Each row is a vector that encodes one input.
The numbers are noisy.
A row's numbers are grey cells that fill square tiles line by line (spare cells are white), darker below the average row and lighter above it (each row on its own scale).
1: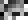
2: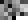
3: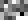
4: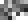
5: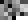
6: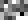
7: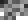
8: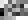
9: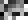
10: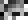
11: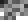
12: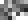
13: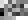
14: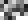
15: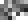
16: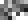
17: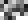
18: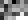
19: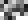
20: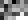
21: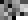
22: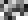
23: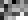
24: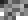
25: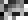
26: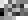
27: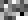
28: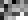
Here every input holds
three true/false values.
